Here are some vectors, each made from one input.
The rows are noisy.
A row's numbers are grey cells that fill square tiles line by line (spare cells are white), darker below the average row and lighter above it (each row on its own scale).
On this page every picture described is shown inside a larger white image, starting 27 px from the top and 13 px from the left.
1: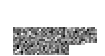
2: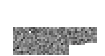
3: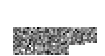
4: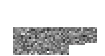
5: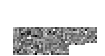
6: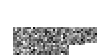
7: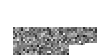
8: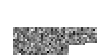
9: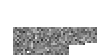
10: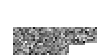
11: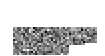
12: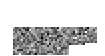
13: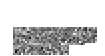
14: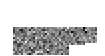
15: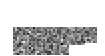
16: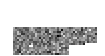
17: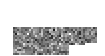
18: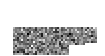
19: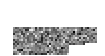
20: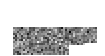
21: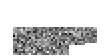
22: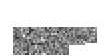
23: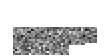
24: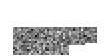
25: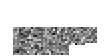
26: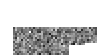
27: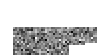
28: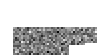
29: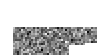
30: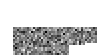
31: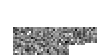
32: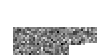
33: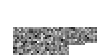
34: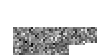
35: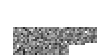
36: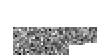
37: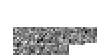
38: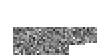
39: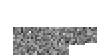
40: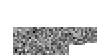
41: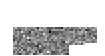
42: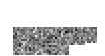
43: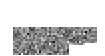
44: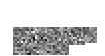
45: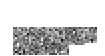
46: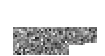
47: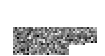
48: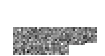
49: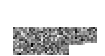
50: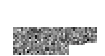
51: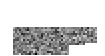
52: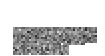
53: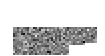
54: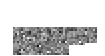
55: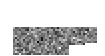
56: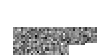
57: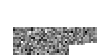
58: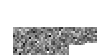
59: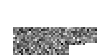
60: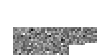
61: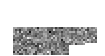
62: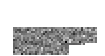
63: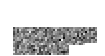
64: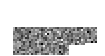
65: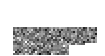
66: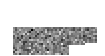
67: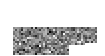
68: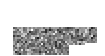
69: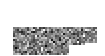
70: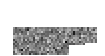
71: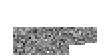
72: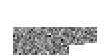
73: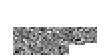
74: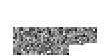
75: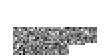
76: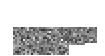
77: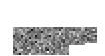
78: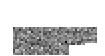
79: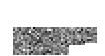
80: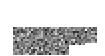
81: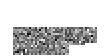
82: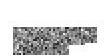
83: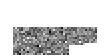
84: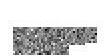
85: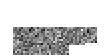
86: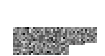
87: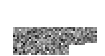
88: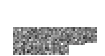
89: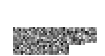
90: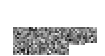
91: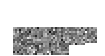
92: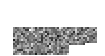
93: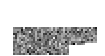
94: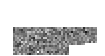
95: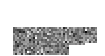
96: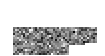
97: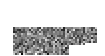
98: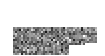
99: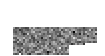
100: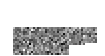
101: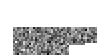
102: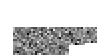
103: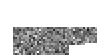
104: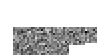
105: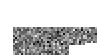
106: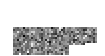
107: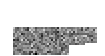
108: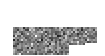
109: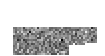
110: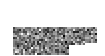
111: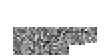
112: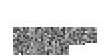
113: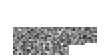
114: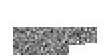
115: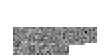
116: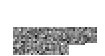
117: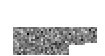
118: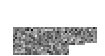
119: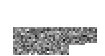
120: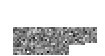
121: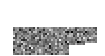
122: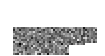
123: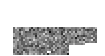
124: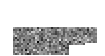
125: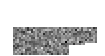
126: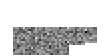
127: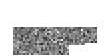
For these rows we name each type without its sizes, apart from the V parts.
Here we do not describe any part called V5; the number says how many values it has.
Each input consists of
three true/false values, together with either a label and a point on a line, or a value of V5.
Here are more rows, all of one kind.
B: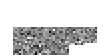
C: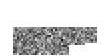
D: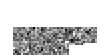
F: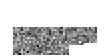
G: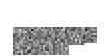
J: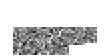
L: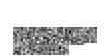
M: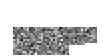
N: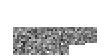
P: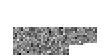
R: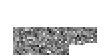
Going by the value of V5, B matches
F, P and R.
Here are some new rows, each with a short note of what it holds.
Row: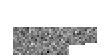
a label, a point on a line and three true/false values
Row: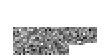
three true/false values and a value of V5
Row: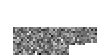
a label, a point on a line and three true/false values
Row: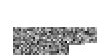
a label, a point on a line and three true/false values
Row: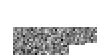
three true/false values and a value of V5
